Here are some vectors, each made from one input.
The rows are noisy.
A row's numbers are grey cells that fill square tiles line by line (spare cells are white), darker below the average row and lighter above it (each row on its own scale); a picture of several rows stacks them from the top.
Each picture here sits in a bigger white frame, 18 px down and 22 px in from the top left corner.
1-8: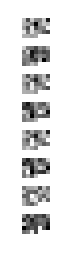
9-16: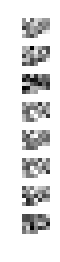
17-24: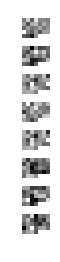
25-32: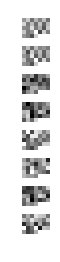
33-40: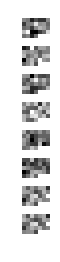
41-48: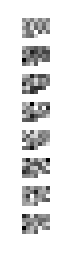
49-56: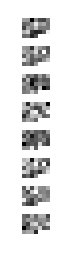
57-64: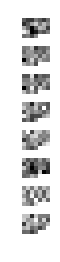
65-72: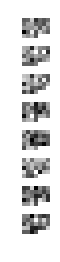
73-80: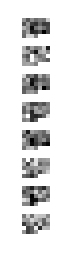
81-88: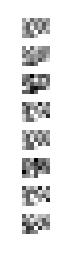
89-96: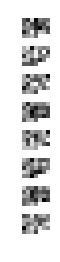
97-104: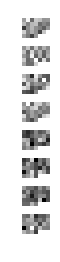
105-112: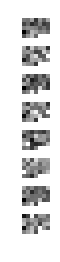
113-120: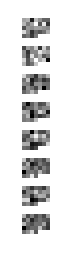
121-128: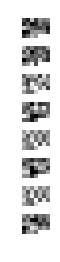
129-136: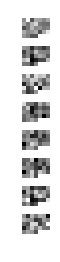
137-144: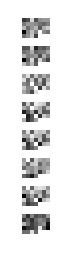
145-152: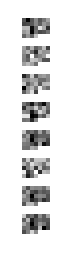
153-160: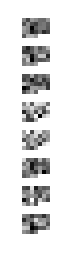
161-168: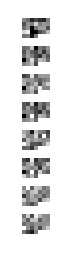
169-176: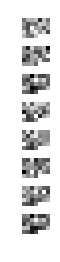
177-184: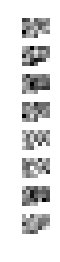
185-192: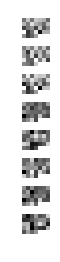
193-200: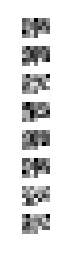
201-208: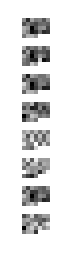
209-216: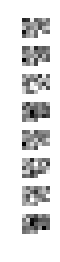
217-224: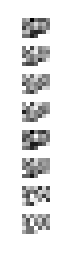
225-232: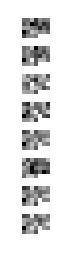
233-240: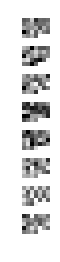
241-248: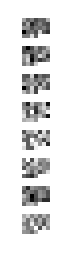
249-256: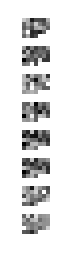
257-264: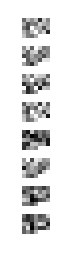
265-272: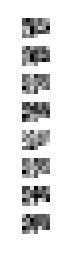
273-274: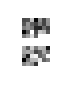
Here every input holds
a point on an 18-point circle.
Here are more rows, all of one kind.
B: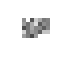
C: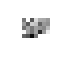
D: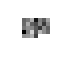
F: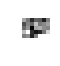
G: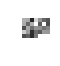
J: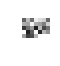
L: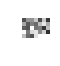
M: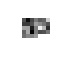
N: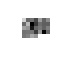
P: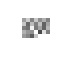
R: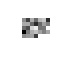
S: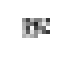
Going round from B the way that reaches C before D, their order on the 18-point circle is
B, C, G, F, M, N, D, R, S, L, P, J.
